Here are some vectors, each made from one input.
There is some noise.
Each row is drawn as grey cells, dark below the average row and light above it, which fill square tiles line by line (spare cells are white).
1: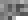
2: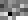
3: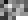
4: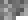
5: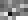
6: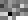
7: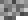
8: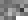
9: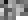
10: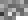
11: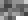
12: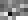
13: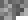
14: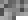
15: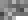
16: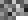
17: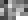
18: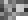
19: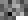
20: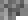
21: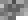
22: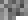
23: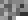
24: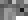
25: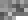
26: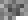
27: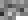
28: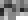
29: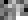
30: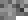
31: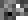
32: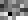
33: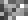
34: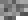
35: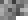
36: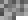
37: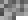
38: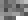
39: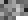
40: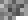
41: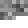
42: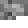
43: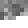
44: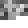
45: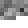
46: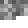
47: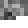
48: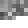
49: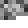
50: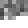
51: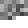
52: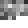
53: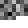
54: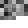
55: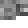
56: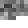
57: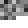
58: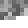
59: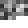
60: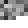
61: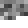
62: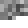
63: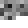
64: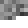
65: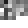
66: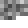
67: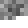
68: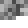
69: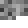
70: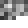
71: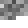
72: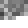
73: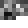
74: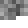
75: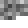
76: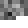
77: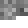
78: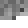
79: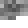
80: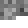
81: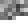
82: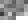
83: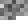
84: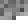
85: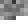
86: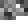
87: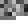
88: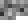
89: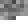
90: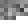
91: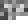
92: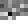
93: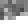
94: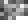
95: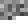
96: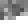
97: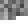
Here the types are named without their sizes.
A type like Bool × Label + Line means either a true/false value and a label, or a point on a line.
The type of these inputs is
Bool × Bool × Bool × Bool + List(Line).
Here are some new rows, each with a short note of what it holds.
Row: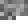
a list of one item
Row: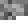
a list of one item
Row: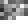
a list of one item
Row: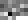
the empty list
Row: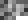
a list of two items
